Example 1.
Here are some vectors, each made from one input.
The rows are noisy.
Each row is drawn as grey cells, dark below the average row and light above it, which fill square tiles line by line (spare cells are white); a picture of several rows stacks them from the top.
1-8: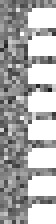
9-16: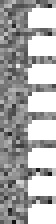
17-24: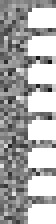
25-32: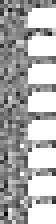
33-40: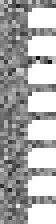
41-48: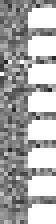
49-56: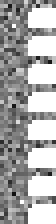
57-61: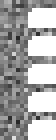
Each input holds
a point on a 9-point line.
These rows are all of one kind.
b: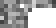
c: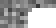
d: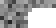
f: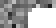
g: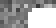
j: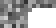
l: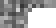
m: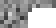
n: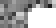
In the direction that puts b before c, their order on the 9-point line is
b, m, g, c, d, l, j, f, n.
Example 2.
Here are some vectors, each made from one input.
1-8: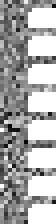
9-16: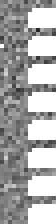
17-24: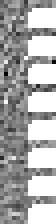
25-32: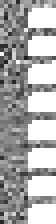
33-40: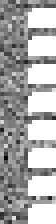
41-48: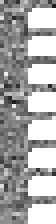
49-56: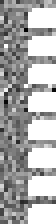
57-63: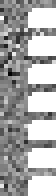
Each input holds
a point on each of two 6-point lines.
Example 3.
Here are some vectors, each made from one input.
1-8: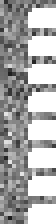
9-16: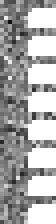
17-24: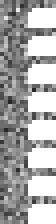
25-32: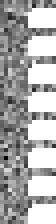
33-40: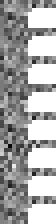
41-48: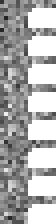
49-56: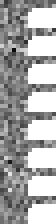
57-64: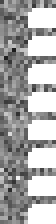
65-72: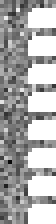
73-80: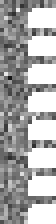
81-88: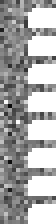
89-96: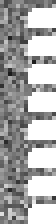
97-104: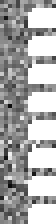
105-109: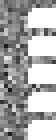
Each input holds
a point on a 10-point line.
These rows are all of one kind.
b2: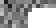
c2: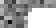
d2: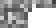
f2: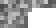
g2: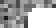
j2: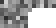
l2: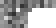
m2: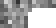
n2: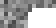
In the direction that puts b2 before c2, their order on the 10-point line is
j2, g2, m2, f2, d2, n2, b2, c2, l2.
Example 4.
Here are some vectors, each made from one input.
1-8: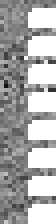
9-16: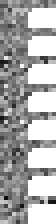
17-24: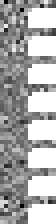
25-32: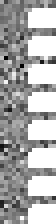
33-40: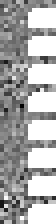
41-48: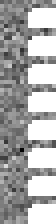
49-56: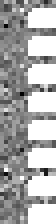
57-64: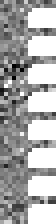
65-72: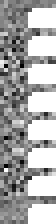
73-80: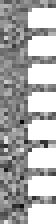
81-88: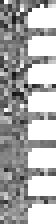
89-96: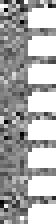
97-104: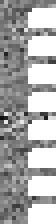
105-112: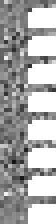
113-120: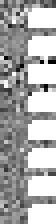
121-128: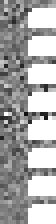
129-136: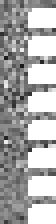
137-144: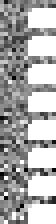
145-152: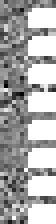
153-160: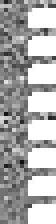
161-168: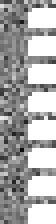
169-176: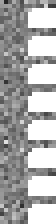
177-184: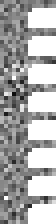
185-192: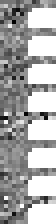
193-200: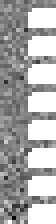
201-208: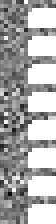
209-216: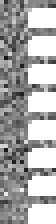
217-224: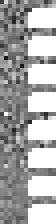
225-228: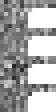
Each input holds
a point on a 14-point line.
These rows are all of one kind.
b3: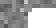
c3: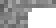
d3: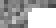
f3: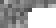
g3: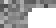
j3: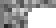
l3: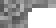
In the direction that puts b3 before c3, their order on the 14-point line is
f3, g3, d3, b3, j3, c3, l3.
